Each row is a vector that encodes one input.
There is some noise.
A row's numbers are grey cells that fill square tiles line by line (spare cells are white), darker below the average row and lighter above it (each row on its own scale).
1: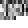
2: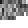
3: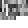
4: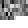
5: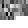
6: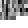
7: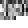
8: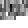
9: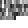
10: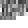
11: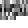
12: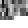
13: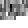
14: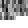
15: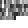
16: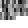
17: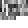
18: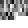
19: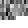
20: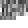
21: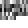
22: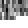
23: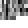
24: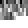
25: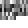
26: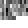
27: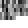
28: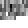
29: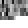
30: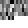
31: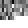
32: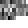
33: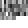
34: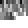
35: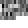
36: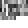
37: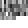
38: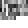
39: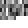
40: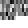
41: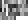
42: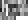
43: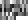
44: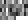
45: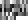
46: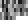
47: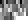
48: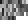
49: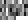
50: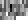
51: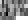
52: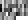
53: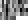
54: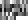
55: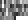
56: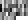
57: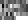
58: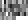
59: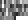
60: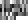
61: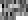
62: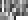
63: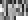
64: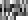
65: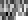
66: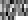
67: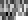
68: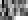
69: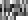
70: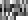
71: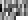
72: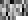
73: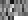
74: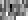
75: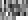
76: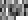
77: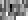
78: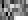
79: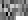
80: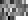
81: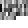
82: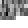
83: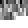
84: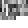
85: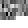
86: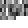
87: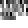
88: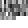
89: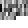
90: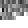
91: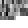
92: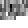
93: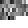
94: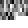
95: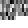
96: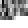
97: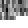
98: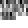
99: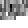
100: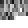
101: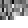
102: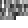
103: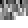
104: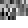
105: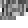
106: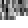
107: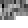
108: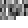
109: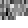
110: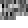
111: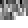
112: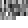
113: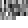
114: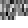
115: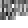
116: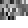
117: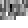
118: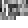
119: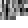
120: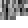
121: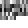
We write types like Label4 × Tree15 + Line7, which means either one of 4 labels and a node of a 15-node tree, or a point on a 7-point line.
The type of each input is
(Bool × Circle6 + Unit) × Label8.
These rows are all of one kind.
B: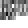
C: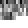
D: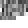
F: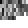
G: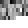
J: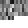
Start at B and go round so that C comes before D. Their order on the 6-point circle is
B, C, G, J, F, D.
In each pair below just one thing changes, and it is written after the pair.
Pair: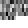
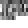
the true/false value
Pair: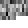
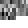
the label
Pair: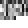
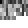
the place on the 6-point circle
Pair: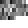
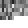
the label
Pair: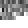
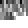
the label
